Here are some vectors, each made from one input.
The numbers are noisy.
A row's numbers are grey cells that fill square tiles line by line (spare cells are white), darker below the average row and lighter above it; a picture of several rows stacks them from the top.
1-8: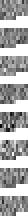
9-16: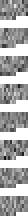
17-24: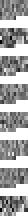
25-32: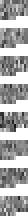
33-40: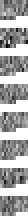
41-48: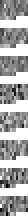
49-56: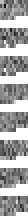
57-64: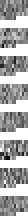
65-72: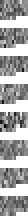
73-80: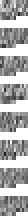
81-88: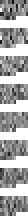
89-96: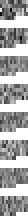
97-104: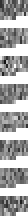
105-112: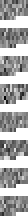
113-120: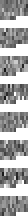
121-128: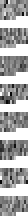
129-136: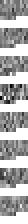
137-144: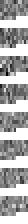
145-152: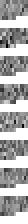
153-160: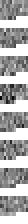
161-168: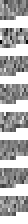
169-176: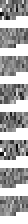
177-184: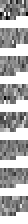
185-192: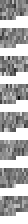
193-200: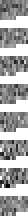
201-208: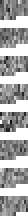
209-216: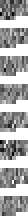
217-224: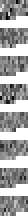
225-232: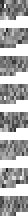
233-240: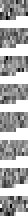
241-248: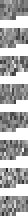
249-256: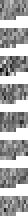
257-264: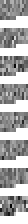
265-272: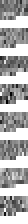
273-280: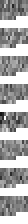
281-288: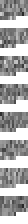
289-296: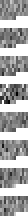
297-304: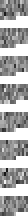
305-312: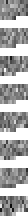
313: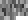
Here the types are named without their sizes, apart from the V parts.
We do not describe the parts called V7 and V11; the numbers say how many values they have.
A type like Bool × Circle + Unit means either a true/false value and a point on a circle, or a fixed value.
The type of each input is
(Bool × Bool × Bool + Line) × (Tree + Unit) × V11 + V7.
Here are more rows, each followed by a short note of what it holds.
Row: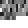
a value of V7
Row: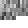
three true/false values and a value of V11
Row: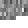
a node of a tree, three true/false values and a value of V11
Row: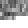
a node of a tree, three true/false values and a value of V11
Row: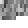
a node of a tree, three true/false values and a value of V11
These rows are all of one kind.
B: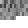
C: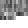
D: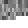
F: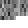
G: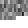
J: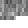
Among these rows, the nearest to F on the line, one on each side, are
B and G.
